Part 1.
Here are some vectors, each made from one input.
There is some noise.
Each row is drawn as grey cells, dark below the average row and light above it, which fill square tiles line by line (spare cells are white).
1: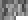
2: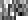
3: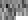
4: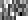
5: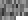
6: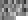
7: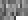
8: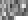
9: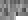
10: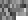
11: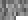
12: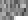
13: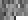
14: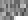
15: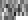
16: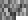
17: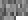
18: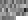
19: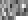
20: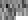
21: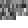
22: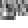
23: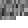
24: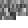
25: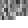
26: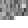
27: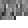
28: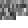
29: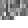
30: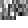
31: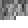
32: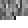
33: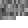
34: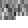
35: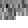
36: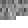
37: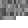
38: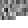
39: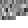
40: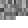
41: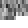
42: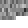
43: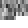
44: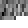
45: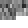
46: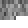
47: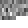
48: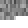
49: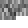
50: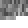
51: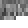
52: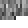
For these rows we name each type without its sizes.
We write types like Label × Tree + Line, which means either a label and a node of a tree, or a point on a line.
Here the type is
List(Line).
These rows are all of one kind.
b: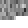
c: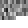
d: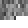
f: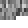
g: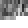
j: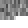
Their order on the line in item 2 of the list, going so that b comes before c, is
j, g, b, c, f, d.
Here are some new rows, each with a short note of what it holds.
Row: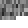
a list of two items
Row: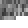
a list of two items
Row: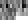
a list of one item
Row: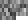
a list of one item
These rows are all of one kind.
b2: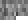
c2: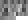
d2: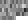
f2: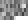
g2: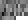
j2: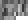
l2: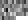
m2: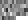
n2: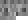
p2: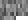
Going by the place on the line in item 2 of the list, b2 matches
c2, d2, j2 and n2.
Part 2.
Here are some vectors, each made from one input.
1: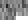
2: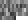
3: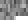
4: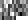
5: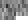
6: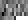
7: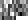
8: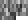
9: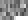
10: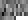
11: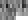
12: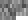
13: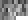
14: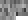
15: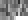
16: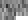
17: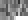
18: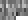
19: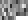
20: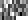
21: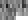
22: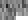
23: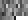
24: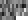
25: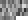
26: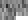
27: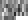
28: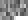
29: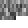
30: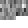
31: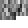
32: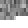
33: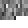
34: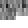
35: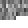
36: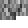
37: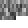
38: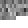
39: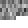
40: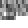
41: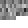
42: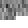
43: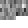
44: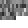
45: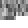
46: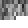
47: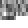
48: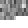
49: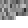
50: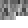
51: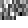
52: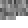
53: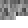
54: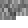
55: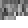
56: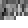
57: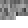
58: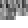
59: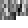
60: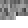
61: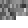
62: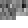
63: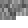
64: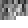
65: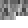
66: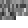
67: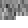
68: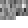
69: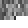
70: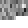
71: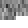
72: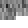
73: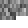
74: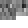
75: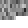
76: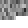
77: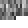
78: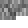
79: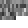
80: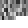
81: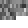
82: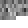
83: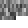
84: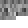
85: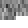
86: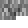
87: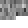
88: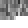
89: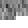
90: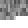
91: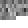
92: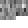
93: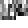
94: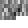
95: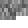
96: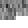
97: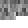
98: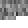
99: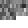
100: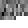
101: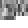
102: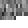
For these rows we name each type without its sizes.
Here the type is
List(Line).
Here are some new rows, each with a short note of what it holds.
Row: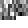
the empty list
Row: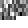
the empty list
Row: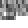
a list of one item
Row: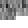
a list of one item
